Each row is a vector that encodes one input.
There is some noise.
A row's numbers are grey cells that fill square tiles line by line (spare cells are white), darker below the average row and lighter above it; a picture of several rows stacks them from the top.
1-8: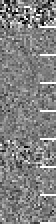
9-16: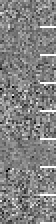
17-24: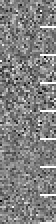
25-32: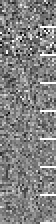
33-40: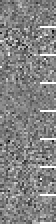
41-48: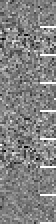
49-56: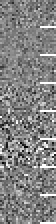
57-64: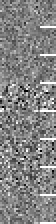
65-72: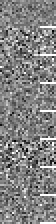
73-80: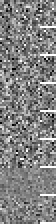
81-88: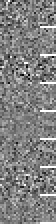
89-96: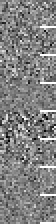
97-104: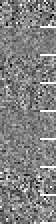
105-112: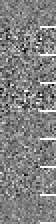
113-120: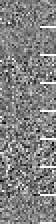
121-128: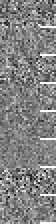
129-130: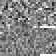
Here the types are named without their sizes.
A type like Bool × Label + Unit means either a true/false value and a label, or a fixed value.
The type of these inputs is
Bool × Tree × Tree × (Tree + Unit).
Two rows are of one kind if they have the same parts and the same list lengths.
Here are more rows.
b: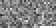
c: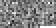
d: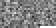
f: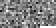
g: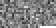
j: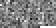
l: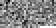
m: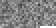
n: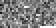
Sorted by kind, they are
b, d, f, g, n
c, j, l, m

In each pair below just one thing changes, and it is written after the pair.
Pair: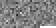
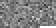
the true/false value
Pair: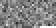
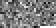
the node of one of the two trees
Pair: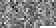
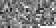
the true/false value
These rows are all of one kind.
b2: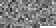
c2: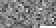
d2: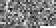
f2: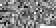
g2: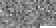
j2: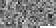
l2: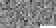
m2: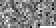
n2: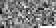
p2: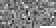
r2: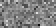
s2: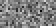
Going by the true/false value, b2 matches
c2, g2, m2 and r2.
